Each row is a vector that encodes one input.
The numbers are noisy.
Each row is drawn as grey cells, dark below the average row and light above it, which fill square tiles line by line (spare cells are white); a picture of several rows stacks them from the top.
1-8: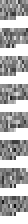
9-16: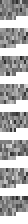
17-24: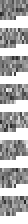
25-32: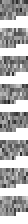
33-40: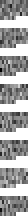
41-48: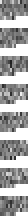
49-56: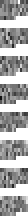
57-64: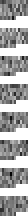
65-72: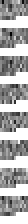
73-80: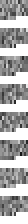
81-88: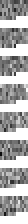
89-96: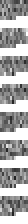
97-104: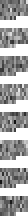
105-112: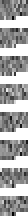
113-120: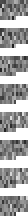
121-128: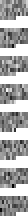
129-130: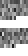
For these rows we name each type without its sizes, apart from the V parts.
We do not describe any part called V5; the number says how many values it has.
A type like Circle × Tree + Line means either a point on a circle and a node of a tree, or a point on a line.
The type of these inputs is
Bool × Bool × Bool + Label × V5 + Tree.
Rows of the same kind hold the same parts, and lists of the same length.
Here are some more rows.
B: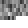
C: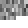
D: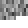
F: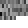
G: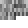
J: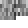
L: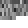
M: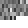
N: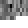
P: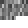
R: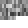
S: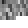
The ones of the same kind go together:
B, N, P, S
C, D, G, J, R
F, L, M

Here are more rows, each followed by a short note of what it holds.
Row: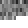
three true/false values
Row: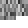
a node of a tree
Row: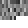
three true/false values
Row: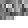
a node of a tree
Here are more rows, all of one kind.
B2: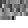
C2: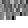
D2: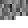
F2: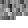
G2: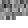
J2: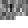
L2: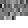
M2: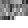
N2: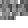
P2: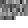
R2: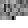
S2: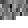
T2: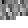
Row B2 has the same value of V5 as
F2 and P2.
